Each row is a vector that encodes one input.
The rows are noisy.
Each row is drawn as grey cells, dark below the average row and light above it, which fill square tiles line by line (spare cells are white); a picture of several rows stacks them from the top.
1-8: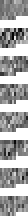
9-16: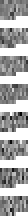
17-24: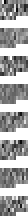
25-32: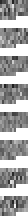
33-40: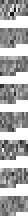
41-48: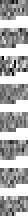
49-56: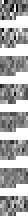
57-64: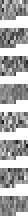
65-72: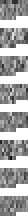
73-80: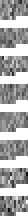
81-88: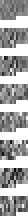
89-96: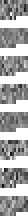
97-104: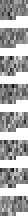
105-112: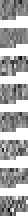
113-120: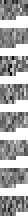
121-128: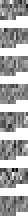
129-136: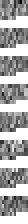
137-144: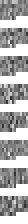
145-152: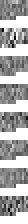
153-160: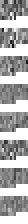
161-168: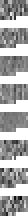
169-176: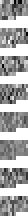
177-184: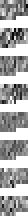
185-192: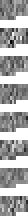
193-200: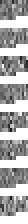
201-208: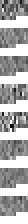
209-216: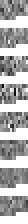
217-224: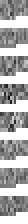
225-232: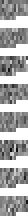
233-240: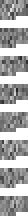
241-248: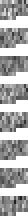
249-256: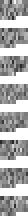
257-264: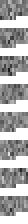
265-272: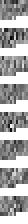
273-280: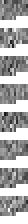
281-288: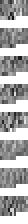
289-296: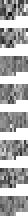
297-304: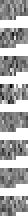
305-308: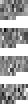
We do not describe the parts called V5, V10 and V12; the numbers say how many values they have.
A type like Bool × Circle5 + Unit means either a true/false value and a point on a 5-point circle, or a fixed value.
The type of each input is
Bool × Bool × Bool × Bool × V5 × V10 × V12 + List2(Line6).
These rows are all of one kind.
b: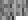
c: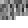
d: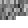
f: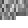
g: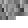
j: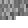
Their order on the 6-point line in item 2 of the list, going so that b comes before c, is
g, d, j, b, f, c.
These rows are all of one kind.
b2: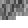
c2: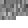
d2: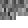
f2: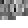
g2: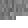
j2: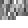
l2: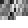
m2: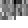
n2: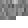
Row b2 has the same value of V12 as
f2 and m2.
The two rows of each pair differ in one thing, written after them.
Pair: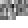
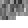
the value of V10
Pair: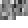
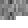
the value of V12
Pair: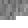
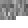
one of the four true/false values
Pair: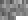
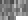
the value of V12
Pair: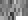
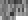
the value of V5
